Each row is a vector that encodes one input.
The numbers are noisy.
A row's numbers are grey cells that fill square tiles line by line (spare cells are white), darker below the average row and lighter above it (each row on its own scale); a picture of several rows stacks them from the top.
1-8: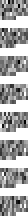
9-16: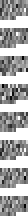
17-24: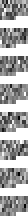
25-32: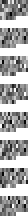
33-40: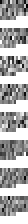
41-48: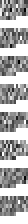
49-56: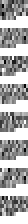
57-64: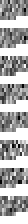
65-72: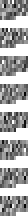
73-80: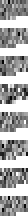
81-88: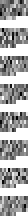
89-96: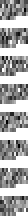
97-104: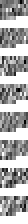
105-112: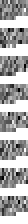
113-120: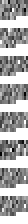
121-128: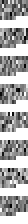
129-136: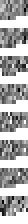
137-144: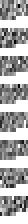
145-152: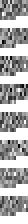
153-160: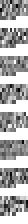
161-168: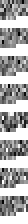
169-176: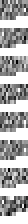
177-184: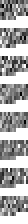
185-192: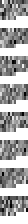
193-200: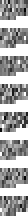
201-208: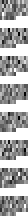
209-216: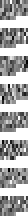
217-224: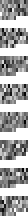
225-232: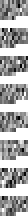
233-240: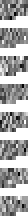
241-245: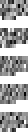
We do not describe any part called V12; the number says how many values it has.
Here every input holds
either a point on a 4-point line, or a true/false value and a value of V12.
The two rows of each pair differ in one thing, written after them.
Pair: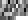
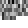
the true/false value
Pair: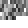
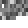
the true/false value
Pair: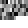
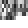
the value of V12
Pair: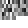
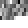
the true/false value
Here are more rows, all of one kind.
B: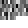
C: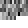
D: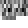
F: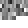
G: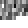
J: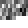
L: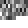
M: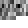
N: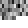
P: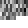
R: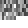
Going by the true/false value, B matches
G and M.
